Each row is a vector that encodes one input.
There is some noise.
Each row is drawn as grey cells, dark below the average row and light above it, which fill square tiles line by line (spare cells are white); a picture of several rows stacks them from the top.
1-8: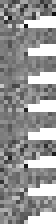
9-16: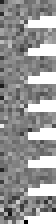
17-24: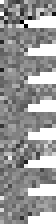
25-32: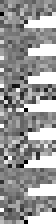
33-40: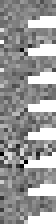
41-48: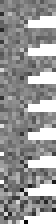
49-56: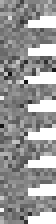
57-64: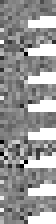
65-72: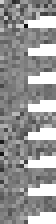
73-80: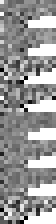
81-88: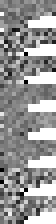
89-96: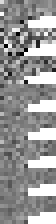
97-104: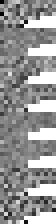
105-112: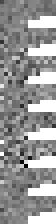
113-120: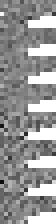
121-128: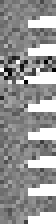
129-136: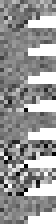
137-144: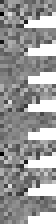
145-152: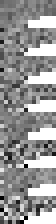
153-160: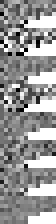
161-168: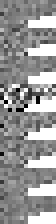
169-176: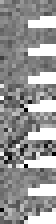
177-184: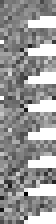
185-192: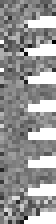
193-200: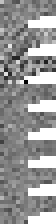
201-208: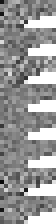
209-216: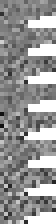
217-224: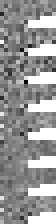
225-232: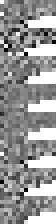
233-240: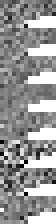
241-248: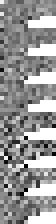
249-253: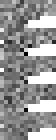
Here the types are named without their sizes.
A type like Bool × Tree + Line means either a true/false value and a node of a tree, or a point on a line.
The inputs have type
Bool × Circle.
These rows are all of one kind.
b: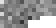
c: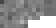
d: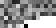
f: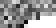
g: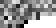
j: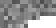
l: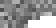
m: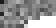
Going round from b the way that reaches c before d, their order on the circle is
b, f, g, c, l, m, j, d.
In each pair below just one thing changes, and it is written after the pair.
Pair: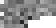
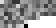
the true/false value
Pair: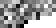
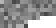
the true/false value
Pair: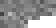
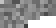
the place on the circle
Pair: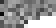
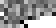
the true/false value
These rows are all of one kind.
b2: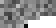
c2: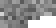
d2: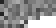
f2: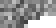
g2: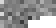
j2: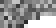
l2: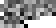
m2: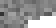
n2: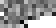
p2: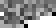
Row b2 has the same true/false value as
d2 and m2.
